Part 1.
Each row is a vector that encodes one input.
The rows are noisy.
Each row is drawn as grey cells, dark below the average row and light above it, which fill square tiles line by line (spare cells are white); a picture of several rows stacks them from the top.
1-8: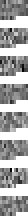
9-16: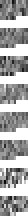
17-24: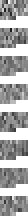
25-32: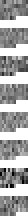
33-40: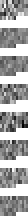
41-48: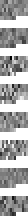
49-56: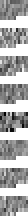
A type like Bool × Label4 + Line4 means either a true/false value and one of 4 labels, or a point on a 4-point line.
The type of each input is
Tree9.
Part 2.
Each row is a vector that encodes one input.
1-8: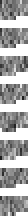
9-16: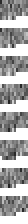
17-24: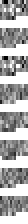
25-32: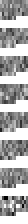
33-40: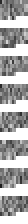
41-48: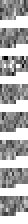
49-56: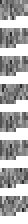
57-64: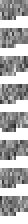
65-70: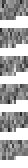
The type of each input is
Bool × Bool × Bool × Bool + Unit.
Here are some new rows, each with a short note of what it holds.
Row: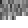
four true/false values
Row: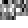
a fixed value
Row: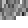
four true/false values
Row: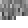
four true/false values
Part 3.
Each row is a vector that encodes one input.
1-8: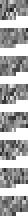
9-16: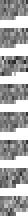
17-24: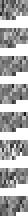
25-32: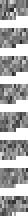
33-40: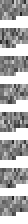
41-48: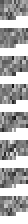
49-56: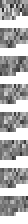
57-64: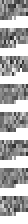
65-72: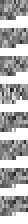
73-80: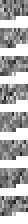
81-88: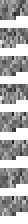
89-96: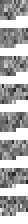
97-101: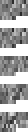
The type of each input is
Line10.
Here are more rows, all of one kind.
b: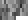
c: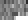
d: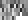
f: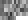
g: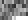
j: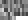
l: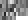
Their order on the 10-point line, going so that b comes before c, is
l, g, j, b, c, f, d.
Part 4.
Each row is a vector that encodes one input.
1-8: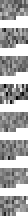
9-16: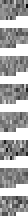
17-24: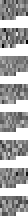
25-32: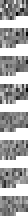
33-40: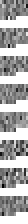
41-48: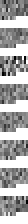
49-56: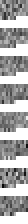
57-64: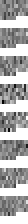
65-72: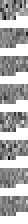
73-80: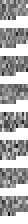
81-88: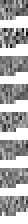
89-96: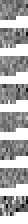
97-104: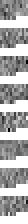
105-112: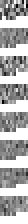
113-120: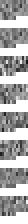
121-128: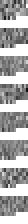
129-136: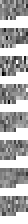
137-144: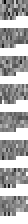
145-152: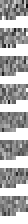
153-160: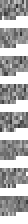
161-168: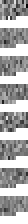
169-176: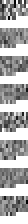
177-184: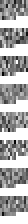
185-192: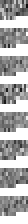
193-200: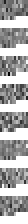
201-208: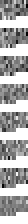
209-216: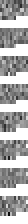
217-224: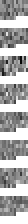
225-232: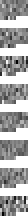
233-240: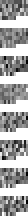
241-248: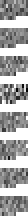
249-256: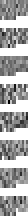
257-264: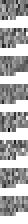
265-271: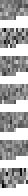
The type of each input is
Circle20 + Unit.
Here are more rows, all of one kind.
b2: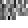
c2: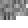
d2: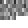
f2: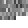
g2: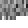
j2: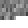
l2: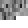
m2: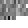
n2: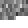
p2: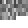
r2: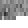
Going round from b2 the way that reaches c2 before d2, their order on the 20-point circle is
b2, n2, m2, c2, r2, l2, g2, f2, p2, d2, j2.
